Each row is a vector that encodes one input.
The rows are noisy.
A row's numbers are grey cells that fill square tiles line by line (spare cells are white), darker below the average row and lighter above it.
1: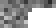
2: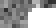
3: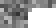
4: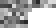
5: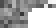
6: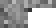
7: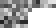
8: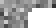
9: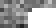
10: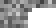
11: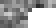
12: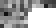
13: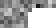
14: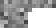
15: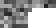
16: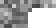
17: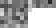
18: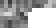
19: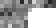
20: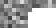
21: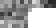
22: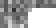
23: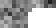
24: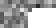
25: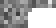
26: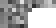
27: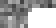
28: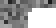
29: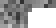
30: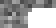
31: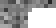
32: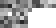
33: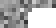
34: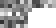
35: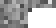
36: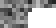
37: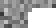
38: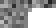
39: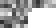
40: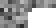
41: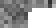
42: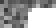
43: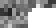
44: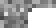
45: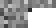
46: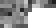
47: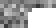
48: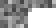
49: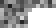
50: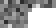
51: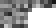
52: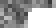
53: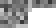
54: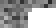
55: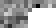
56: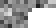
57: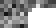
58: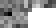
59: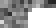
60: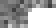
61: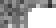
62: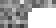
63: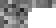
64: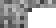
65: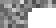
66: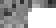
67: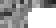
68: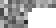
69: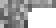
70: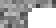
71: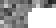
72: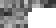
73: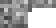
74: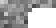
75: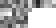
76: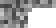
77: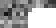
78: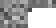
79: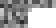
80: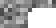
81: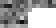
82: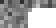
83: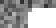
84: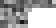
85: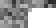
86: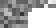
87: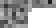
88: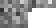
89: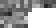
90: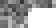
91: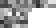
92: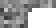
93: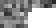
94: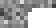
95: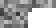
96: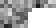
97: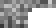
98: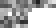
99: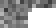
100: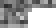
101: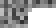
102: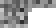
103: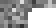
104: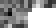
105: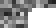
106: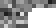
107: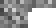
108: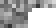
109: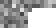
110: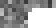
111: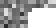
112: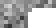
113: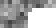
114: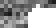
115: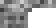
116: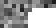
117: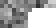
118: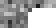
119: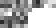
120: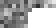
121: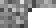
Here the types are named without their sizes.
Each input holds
a point on a line and three true/false values.
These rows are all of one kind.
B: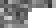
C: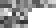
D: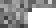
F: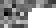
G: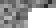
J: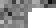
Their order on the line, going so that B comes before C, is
F, D, J, G, B, C.
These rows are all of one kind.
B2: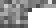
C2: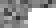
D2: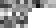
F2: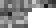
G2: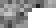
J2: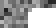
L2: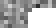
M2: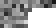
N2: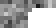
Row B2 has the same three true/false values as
D2, G2 and N2.
